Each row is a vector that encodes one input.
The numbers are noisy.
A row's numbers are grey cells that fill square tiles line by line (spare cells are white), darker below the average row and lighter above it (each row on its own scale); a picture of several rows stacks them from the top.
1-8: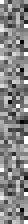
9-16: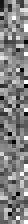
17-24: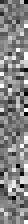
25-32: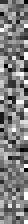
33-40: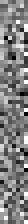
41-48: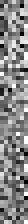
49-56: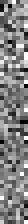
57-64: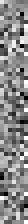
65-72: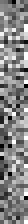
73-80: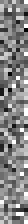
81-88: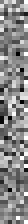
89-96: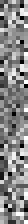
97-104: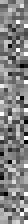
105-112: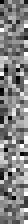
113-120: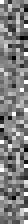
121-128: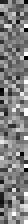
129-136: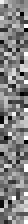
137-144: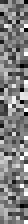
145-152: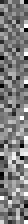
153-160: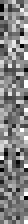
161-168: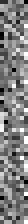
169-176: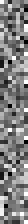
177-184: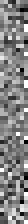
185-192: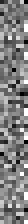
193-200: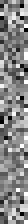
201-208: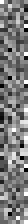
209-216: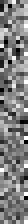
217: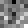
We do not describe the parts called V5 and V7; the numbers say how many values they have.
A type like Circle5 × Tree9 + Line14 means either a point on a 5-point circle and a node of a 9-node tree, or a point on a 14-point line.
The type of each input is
Bool × Label6 + V5 × V7.
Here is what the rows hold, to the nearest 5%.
About 45% of them hold one of 6 labels and a true/false value. The rest hold a value of V5 and a value of V7.
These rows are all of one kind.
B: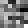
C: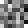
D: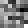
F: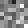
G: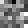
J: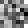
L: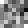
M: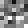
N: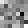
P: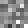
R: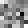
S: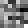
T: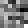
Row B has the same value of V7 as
D, J, S and T.
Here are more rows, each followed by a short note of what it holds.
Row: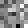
a value of V5 and a value of V7
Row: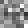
a value of V5 and a value of V7
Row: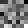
one of 6 labels and a true/false value
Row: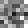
a value of V5 and a value of V7
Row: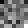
one of 6 labels and a true/false value
